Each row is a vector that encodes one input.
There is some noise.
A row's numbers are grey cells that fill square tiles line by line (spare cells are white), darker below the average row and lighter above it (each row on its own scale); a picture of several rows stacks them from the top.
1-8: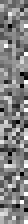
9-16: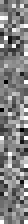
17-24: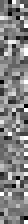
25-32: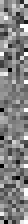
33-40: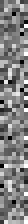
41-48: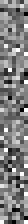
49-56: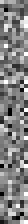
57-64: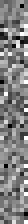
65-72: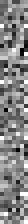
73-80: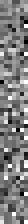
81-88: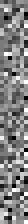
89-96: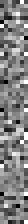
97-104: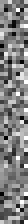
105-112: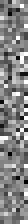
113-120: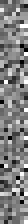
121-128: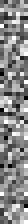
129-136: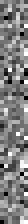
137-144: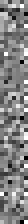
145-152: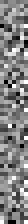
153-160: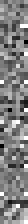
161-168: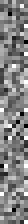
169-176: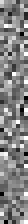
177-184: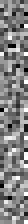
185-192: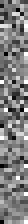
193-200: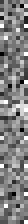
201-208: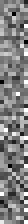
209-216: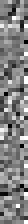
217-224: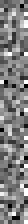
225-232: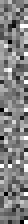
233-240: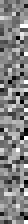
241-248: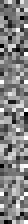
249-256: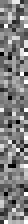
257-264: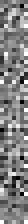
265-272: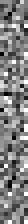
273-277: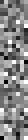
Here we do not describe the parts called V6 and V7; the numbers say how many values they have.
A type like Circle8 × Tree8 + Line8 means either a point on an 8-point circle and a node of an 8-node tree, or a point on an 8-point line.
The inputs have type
Bool × (Tree8 + Unit) × V6 × V7.
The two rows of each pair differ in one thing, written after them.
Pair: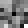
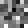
the node of the tree
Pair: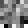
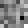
the value of V6
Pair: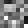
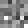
the node of the tree
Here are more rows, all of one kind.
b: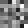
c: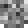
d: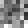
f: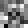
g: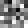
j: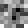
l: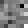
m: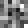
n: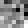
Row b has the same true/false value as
d, g and n.
